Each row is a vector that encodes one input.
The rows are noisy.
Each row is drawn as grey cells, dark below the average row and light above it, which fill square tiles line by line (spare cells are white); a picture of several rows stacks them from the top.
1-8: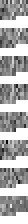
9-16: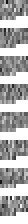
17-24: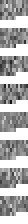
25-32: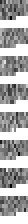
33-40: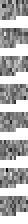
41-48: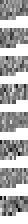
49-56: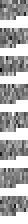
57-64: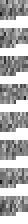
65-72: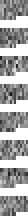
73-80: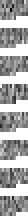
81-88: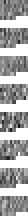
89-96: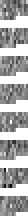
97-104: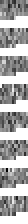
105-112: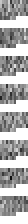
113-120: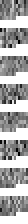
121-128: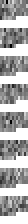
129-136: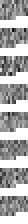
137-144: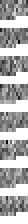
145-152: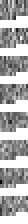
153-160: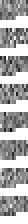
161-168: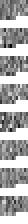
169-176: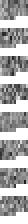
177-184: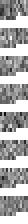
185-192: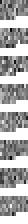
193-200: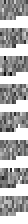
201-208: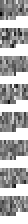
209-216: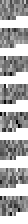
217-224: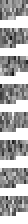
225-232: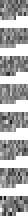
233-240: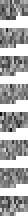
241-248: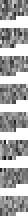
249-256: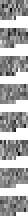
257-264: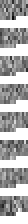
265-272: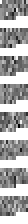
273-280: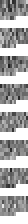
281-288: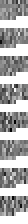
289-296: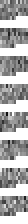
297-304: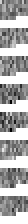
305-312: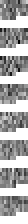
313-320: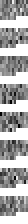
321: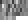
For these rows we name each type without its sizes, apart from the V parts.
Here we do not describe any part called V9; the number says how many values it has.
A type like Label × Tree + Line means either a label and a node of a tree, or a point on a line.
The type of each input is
List(Bool × V9) × Tree.
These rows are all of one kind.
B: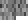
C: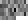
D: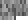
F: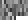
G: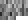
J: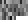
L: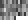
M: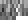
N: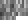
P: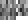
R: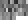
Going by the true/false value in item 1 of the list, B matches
G and N.
